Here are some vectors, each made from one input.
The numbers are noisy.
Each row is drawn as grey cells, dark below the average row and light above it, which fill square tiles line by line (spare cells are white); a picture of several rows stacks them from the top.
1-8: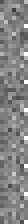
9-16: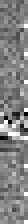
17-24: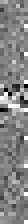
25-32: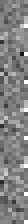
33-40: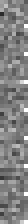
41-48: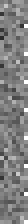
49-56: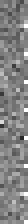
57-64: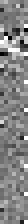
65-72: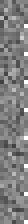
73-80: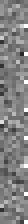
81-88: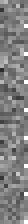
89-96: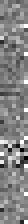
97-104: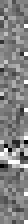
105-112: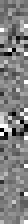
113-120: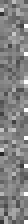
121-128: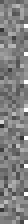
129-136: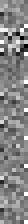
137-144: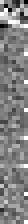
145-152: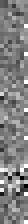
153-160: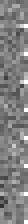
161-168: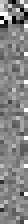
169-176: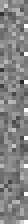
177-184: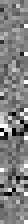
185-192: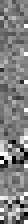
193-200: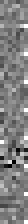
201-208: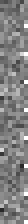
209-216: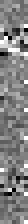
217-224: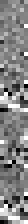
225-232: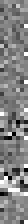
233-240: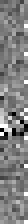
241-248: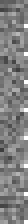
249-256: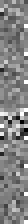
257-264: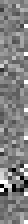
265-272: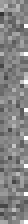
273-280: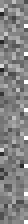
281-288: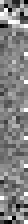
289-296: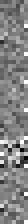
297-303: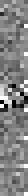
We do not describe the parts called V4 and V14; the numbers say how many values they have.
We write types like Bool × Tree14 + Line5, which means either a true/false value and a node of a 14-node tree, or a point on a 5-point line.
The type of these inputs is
Bool × (Line7 + V14) + V4.
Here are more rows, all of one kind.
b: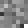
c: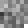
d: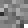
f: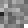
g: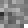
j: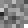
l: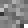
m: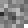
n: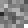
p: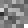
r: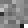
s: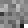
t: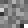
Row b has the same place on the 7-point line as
m and n.
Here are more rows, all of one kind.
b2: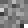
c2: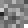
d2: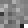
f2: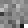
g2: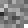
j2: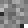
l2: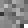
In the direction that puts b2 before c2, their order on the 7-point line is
b2, c2, g2, l2, j2, d2, f2.
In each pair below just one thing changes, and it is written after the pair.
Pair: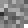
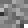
the true/false value
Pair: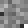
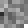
the true/false value
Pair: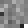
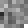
the true/false value
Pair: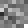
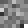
the true/false value
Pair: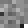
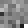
the place on the 7-point line
